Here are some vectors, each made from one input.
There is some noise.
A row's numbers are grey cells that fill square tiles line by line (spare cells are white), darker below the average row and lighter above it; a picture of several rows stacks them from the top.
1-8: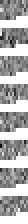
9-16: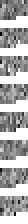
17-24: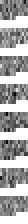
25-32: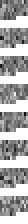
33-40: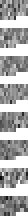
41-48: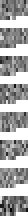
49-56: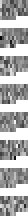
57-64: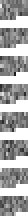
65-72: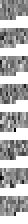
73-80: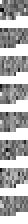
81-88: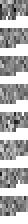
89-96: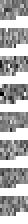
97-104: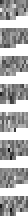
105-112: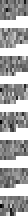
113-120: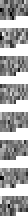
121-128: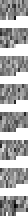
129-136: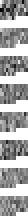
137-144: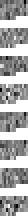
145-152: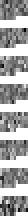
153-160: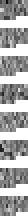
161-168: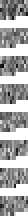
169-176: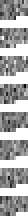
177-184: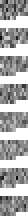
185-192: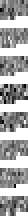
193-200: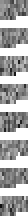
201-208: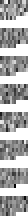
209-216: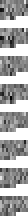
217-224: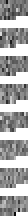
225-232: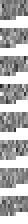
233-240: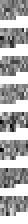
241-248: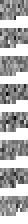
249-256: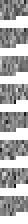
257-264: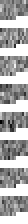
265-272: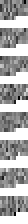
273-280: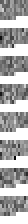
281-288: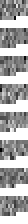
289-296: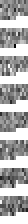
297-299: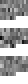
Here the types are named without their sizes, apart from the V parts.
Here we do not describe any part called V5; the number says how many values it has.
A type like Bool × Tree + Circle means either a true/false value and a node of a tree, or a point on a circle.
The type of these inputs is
(Bool × Bool × Bool × Bool + List(Line)) × Label × V5.
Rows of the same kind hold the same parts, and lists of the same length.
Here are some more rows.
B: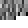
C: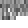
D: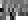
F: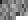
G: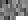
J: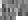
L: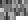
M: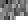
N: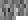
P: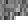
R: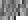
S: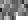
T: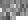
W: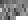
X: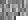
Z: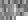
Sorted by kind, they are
B, F, N, P, T, W, X
C, R, S
D, J, Z
G, L, M

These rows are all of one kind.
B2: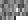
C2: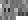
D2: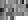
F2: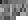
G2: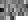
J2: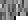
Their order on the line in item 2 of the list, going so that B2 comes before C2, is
B2, D2, J2, C2, F2, G2.
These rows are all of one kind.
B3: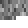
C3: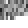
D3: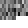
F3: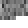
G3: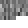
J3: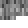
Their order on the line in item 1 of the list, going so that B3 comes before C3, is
F3, J3, G3, D3, B3, C3.
